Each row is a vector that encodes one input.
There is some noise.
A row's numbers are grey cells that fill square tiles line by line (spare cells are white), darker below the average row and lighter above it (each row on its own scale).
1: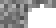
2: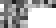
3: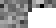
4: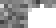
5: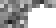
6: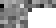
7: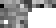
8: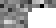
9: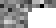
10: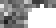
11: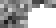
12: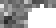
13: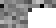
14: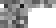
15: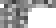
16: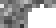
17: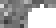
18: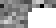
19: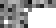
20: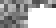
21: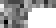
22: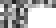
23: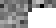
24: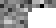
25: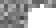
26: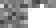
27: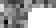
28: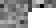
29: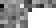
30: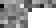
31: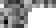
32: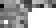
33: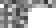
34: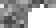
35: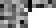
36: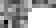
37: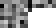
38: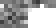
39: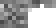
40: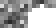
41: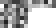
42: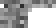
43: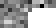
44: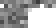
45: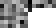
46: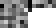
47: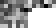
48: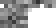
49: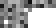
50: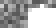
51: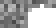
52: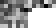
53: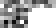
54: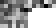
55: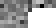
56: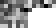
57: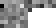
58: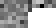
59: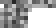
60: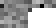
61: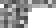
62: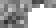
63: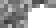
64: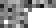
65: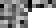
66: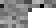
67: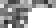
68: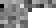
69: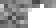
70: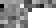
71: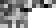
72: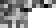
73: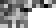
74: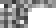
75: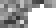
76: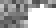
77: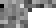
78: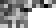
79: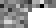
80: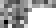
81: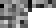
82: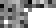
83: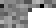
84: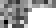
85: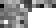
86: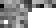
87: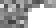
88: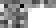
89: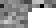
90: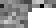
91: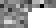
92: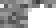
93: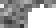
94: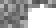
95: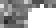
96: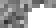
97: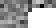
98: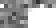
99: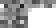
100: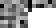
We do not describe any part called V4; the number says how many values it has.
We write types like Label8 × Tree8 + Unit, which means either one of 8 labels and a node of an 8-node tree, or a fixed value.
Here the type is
List2(Bool × V4).
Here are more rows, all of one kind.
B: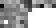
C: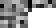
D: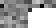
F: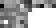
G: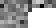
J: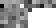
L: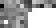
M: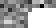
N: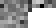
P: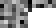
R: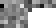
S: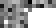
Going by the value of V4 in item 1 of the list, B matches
F and L.
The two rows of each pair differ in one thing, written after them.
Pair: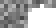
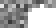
the true/false value in item 2 of the list
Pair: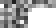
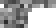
the value of V4 in item 1 of the list
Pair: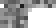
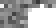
the true/false value in item 1 of the list
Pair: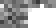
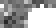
the value of V4 in item 1 of the list
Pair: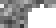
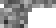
the true/false value in item 1 of the list
